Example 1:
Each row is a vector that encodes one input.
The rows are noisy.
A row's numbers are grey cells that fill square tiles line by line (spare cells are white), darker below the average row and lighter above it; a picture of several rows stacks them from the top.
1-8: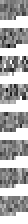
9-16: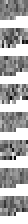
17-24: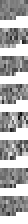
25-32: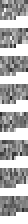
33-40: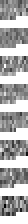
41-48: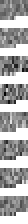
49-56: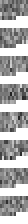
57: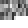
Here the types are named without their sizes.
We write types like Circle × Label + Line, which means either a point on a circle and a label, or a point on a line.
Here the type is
Line.
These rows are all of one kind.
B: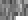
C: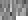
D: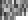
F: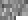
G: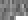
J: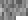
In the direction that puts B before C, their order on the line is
B, D, G, J, F, C.
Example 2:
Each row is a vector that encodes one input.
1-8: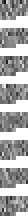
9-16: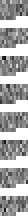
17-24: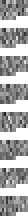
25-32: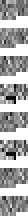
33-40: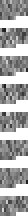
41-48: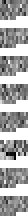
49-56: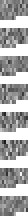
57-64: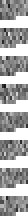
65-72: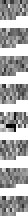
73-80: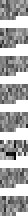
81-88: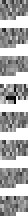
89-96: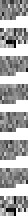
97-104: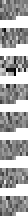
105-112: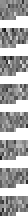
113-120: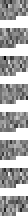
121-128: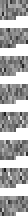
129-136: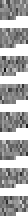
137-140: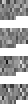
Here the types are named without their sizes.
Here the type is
Circle + Unit.
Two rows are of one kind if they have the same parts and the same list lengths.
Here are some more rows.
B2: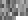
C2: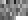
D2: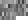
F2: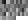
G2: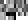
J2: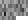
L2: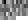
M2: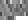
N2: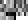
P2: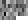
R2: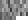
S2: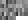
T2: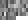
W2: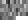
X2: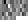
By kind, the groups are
B2, C2, D2, F2, J2, L2, M2, P2, R2, S2, T2, W2, X2
G2, N2

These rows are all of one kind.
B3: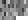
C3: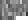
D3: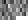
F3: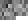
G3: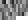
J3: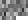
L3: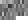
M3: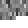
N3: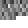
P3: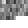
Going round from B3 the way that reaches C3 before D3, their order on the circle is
B3, J3, L3, C3, M3, P3, F3, N3, D3, G3.
